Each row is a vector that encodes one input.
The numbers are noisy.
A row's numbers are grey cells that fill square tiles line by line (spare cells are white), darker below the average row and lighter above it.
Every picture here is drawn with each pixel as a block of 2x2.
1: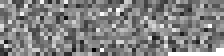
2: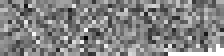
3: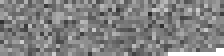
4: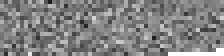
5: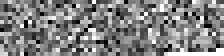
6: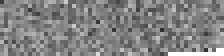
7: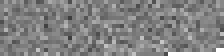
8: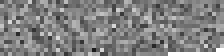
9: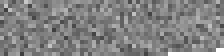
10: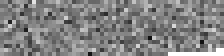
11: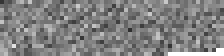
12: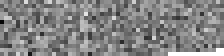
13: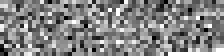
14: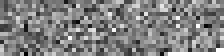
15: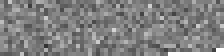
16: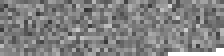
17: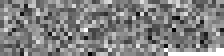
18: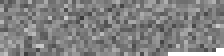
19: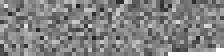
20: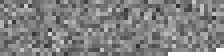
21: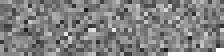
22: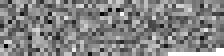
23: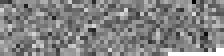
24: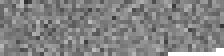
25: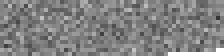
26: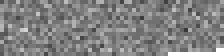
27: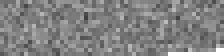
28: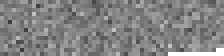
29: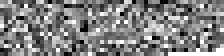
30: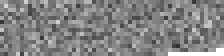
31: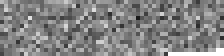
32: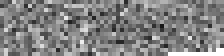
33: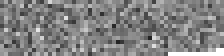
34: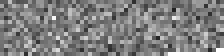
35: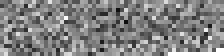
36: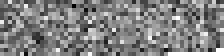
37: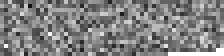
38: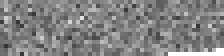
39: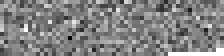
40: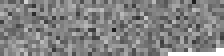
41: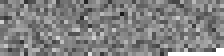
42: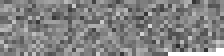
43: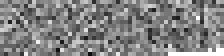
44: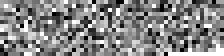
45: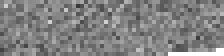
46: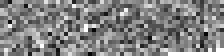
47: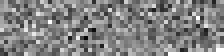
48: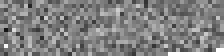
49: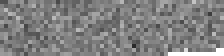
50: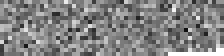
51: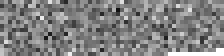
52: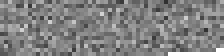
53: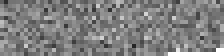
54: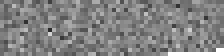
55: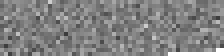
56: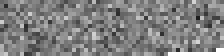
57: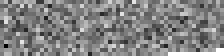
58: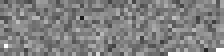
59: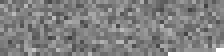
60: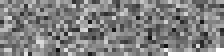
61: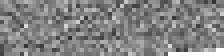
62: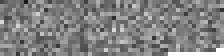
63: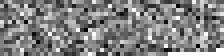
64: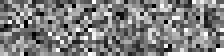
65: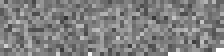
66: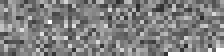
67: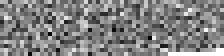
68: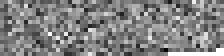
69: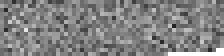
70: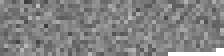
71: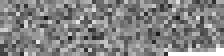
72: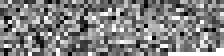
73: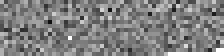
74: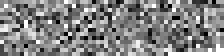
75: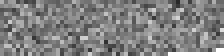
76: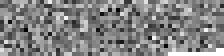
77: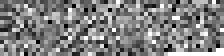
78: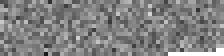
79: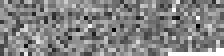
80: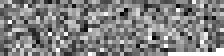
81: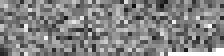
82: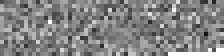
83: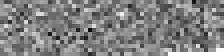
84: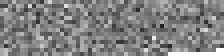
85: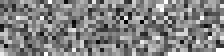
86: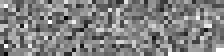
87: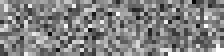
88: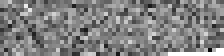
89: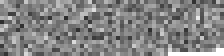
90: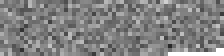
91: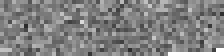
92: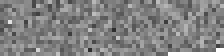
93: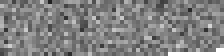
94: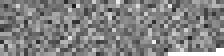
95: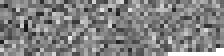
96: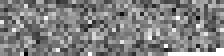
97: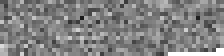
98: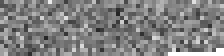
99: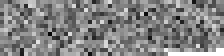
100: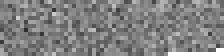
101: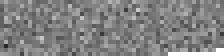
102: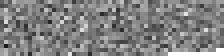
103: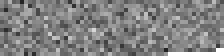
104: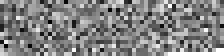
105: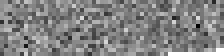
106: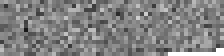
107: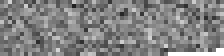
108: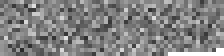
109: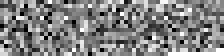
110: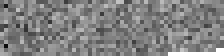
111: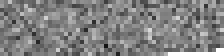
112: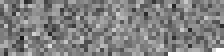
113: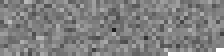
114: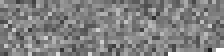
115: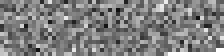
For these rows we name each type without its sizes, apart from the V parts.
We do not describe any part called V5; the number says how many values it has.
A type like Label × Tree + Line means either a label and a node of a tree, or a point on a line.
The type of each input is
(Bool × Bool × Bool + Line) × V5.
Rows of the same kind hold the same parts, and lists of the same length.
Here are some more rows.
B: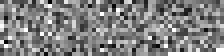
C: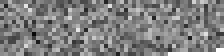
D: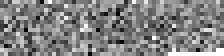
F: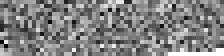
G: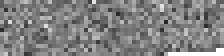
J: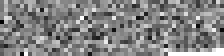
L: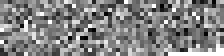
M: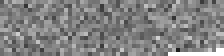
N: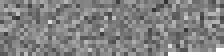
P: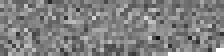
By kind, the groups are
B, G, P
C, D, F, J, L, M, N

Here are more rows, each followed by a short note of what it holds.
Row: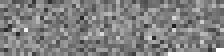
a point on a line and a value of V5
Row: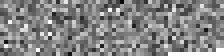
a point on a line and a value of V5
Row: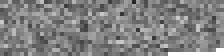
three true/false values and a value of V5
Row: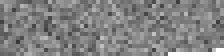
three true/false values and a value of V5
